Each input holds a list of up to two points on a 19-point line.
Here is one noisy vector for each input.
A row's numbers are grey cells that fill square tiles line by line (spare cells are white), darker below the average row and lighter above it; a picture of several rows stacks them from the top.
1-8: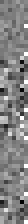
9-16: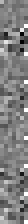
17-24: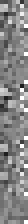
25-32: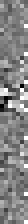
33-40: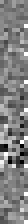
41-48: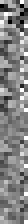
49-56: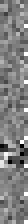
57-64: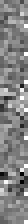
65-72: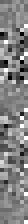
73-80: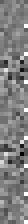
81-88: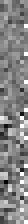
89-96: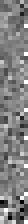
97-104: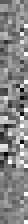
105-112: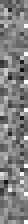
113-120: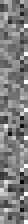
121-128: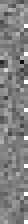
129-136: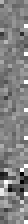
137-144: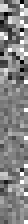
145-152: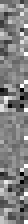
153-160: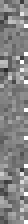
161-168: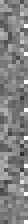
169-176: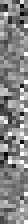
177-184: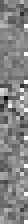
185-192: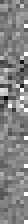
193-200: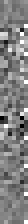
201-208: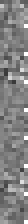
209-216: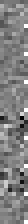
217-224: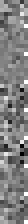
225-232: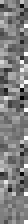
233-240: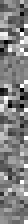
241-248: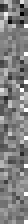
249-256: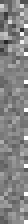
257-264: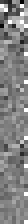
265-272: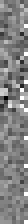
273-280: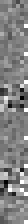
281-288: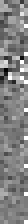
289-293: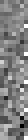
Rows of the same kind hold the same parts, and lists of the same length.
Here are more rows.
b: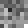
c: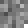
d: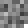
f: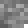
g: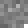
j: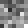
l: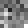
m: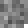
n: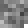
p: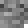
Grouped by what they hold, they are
b, j, l
c, n, p
d, f, g, m

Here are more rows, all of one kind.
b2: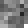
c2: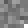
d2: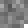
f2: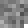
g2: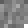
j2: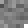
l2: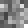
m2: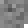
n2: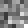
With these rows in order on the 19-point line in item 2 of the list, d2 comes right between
b2 and m2.
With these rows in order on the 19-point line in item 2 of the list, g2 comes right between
c2 and n2.
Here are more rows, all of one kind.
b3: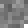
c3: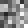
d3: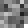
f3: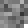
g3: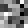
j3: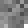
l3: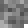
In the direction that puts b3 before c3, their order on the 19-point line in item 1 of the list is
b3, f3, d3, g3, j3, l3, c3.
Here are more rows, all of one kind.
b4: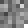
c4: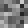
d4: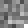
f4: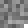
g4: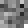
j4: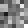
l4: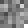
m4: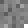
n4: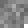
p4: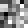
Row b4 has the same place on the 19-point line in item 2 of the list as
d4, f4 and p4.
